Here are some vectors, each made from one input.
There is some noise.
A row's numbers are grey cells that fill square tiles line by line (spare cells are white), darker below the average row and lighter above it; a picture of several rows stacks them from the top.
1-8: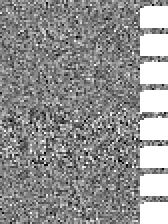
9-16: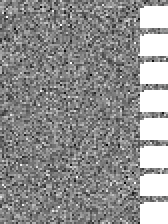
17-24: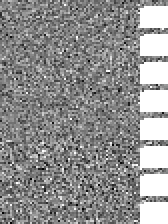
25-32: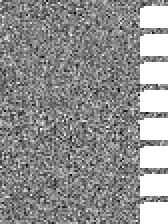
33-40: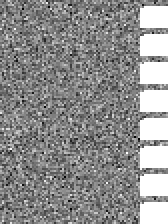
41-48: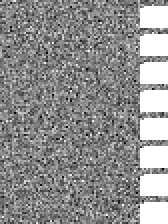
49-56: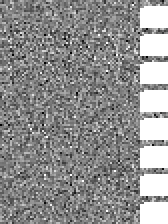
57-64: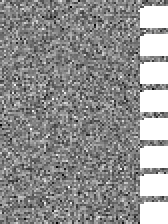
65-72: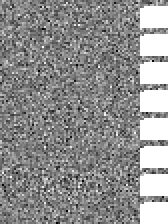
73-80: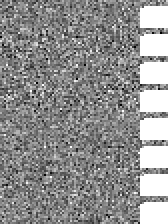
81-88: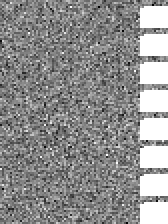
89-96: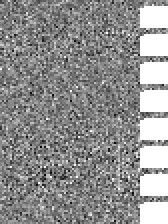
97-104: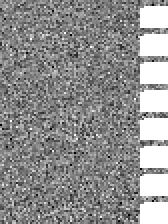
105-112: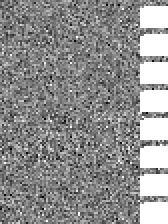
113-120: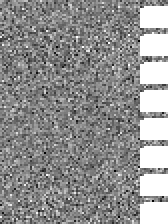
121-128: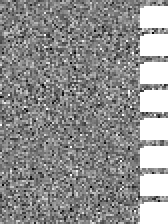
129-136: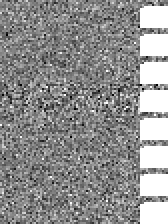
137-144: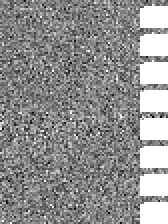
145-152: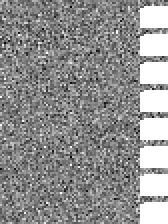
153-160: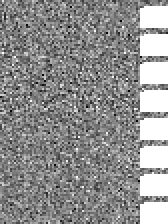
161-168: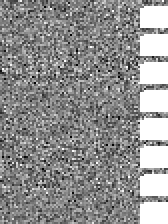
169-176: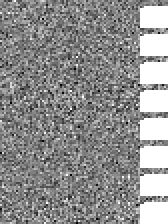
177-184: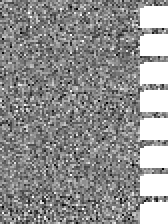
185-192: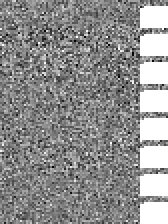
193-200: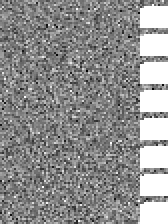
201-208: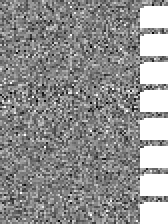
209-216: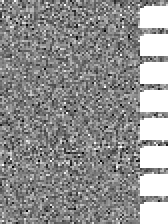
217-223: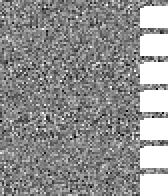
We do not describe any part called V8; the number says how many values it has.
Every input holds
a true/false value, together with either a point on a 9-point circle, or a value of V8.
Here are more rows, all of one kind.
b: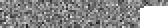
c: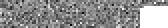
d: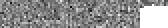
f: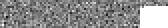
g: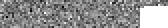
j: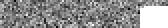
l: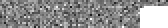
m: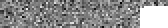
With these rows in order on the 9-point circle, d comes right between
b and g.
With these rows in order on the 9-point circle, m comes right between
c and g.
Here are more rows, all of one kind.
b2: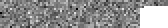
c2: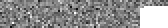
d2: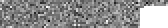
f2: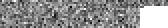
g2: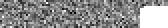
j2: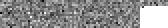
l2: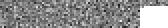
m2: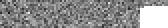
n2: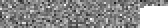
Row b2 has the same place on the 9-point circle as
c2, f2 and j2.
